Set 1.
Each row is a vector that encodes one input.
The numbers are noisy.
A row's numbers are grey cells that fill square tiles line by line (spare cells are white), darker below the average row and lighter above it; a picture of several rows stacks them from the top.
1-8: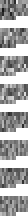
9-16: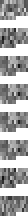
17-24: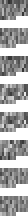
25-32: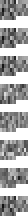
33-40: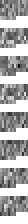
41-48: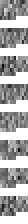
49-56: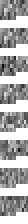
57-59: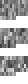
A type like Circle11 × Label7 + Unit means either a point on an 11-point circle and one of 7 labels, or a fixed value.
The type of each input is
Label6.
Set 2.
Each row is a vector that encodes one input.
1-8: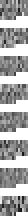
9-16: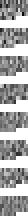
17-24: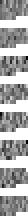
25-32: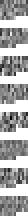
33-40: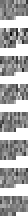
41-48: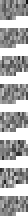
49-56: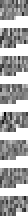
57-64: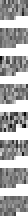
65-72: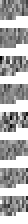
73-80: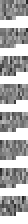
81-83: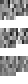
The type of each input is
Line9.
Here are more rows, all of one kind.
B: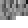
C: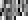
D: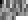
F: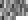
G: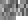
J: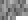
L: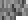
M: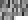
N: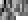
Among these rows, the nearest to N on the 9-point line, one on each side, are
C and M.
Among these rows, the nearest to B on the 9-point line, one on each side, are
G and M.
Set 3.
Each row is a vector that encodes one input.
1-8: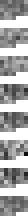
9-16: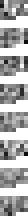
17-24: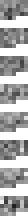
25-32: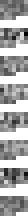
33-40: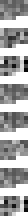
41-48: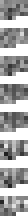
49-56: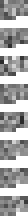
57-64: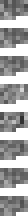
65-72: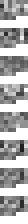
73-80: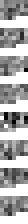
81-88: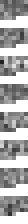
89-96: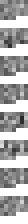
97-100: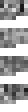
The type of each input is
Label7.
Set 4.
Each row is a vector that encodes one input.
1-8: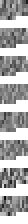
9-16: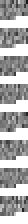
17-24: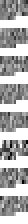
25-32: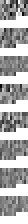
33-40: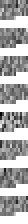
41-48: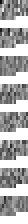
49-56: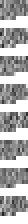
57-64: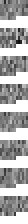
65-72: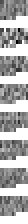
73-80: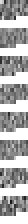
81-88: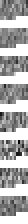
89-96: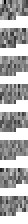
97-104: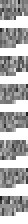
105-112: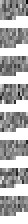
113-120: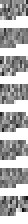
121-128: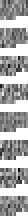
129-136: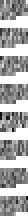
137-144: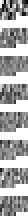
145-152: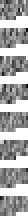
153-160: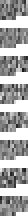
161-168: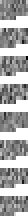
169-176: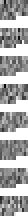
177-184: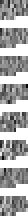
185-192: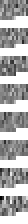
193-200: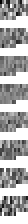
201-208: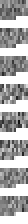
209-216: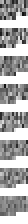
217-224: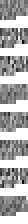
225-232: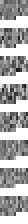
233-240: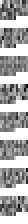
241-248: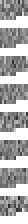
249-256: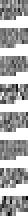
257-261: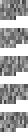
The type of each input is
Line17.
